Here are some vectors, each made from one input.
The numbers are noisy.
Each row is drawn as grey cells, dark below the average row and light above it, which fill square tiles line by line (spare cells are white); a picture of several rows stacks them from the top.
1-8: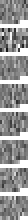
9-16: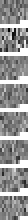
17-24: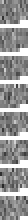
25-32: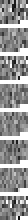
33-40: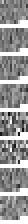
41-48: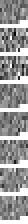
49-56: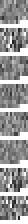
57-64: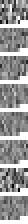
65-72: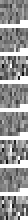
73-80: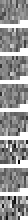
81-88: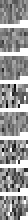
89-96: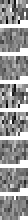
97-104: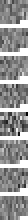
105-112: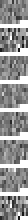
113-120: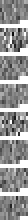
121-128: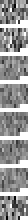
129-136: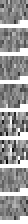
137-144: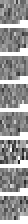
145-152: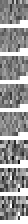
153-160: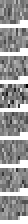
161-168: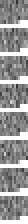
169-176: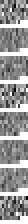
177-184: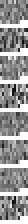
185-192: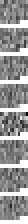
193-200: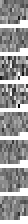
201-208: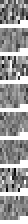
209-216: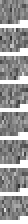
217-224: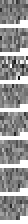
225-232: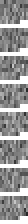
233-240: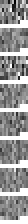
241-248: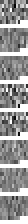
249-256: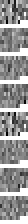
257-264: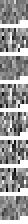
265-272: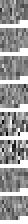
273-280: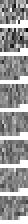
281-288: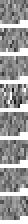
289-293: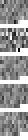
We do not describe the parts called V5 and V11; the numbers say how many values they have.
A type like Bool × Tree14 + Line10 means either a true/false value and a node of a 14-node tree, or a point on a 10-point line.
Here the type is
Bool × Circle6 + (Circle9 + V5) × V11 + Unit.
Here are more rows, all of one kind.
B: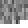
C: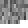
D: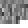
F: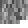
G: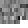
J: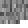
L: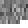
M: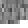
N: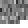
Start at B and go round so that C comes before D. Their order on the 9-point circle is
B, G, F, N, C, J, L, M, D.
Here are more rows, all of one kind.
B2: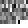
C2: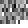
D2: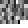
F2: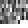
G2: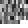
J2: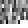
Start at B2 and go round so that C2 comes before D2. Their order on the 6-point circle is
B2, C2, G2, D2, J2, F2.
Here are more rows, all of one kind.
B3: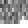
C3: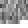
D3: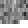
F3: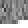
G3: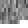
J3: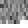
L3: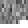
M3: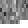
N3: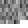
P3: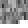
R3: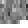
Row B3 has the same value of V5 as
J3 and N3.
